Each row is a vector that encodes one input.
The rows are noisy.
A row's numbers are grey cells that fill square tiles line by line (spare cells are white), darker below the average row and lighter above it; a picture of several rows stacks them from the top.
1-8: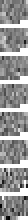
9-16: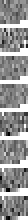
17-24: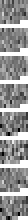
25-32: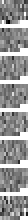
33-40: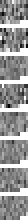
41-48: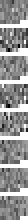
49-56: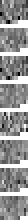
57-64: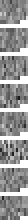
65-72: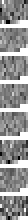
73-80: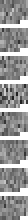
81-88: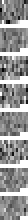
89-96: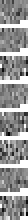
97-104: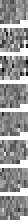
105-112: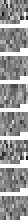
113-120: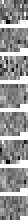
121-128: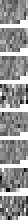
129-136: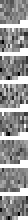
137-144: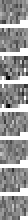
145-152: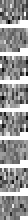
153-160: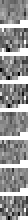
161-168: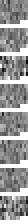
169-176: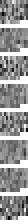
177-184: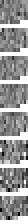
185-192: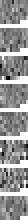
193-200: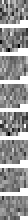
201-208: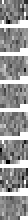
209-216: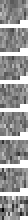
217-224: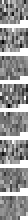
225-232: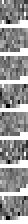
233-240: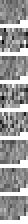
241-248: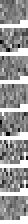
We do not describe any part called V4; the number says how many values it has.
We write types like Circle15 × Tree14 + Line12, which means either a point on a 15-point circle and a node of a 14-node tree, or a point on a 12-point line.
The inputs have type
Bool × Bool × Bool + (Circle11 + V4) × Label10.
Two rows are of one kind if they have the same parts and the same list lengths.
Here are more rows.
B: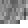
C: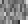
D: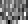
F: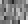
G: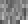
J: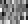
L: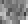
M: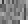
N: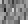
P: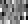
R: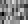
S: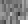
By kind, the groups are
B, C, F, G, L, N
D, J, P, R
M, S

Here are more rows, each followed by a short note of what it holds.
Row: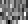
three true/false values
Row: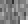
a point on an 11-point circle and one of 10 labels
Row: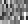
three true/false values
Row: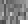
one of 10 labels and a value of V4
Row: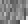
a point on an 11-point circle and one of 10 labels
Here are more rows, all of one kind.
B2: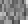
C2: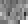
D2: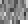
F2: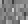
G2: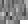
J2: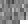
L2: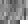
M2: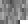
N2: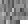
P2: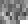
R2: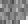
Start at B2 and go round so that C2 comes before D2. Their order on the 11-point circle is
B2, G2, N2, F2, J2, R2, M2, L2, C2, D2, P2.
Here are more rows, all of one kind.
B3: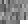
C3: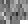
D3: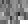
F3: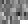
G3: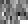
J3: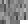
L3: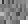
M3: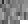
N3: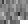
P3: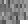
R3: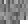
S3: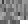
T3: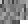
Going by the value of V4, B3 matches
C3, J3, P3 and R3.
